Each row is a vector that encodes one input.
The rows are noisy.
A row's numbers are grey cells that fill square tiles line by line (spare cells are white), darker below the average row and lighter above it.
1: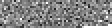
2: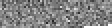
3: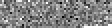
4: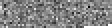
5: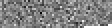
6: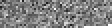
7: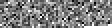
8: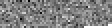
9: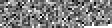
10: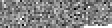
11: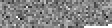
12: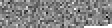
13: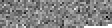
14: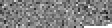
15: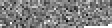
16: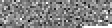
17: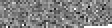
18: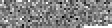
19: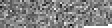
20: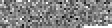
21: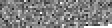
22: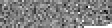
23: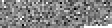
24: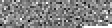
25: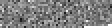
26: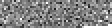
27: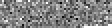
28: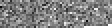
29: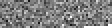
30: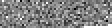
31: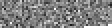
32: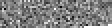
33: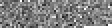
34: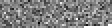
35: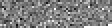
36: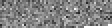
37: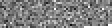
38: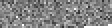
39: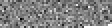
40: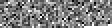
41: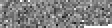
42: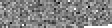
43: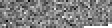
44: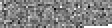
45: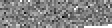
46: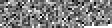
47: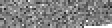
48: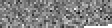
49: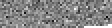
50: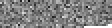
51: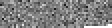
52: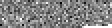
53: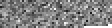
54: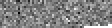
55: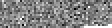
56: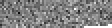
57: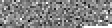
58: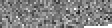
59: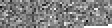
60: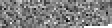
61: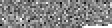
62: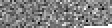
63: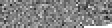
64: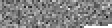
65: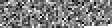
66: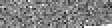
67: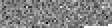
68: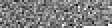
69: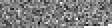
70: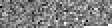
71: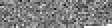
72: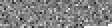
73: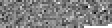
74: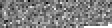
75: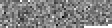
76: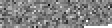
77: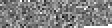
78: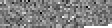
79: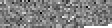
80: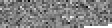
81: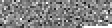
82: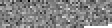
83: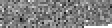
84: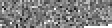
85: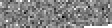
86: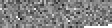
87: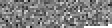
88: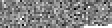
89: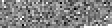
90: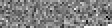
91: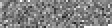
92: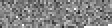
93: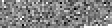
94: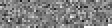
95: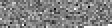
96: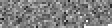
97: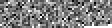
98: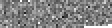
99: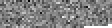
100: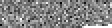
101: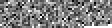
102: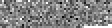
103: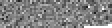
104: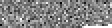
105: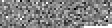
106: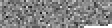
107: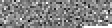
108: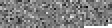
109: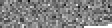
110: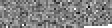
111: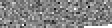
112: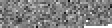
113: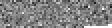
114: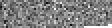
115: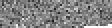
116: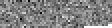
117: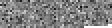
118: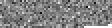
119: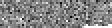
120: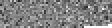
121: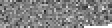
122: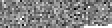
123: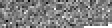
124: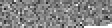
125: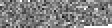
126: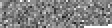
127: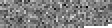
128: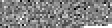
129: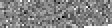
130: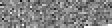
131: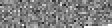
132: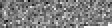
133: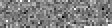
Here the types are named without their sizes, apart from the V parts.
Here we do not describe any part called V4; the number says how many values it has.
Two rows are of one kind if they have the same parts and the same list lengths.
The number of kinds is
4.
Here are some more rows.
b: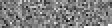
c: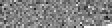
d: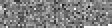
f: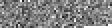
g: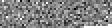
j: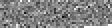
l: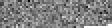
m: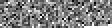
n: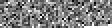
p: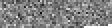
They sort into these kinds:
b, f
c, d, j, l, p
g
m, n

